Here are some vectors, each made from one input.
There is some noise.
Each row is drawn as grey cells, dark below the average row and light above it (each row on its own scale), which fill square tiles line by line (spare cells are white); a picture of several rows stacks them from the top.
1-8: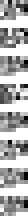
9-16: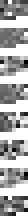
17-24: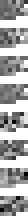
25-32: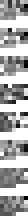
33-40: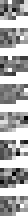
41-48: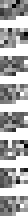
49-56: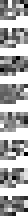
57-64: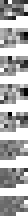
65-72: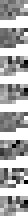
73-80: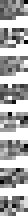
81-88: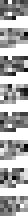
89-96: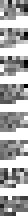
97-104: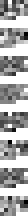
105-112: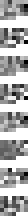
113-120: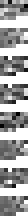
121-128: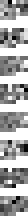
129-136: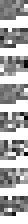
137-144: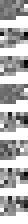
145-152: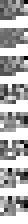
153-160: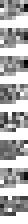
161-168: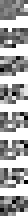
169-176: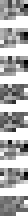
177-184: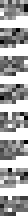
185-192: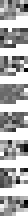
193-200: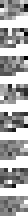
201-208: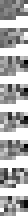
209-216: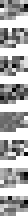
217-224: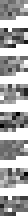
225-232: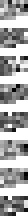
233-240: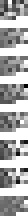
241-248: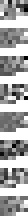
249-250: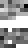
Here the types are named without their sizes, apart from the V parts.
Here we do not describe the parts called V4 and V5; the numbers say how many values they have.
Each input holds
either a node of a tree and a value of V5, or four true/false values, or a value of V4.
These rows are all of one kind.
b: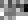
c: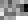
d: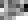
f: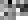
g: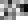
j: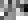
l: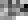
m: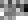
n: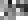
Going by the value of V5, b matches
j, m and n.
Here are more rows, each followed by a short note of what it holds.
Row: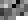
a value of V4
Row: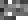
four true/false values
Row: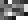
four true/false values
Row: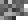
four true/false values
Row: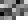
a value of V4
